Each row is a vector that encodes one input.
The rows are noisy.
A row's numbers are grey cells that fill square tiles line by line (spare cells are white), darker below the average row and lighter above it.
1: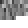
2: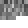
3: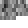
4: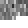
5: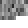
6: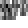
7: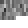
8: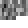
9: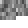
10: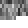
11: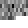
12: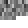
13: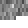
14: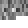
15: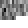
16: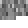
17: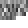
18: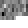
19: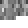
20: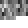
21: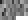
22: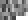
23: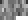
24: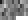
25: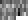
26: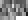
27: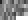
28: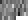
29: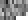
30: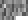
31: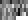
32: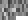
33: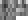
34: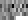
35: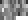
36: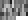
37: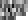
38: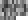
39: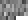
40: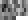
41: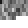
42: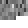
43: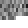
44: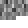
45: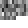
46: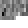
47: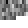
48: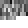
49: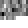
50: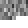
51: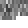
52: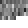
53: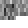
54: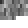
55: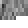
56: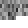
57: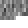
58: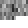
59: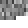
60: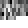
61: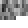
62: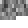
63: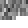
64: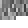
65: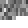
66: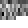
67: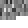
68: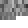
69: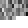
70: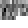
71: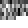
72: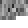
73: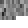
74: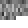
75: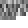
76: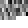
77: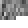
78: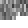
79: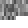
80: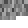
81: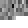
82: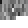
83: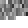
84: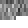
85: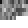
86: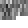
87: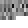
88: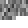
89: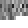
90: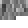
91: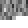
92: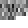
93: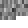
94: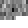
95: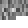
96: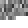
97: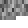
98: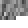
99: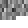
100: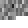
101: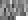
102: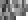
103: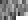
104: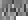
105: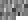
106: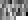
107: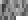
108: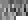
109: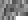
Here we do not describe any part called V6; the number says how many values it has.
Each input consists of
a node of an 8-node tree, together with either a node of an 8-node tree, or a value of V6.
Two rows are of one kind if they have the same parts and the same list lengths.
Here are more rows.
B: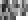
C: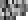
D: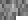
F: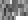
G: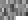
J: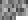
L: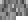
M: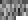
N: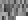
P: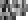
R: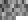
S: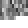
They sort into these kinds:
B, C, D, L, M, P, R
F, G, J, N, S

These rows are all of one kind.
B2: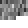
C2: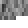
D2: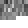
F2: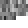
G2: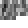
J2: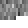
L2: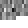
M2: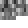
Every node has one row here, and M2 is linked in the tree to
G2.
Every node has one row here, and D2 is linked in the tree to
C2 and L2.
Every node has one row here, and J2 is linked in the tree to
B2 and F2.
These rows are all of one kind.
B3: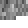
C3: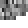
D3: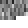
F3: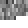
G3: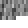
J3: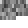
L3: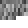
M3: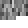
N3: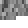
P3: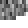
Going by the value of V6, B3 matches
J3 and N3.
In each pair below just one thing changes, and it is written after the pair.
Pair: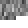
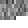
the value of V6
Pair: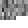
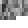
the value of V6
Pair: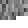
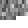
the value of V6
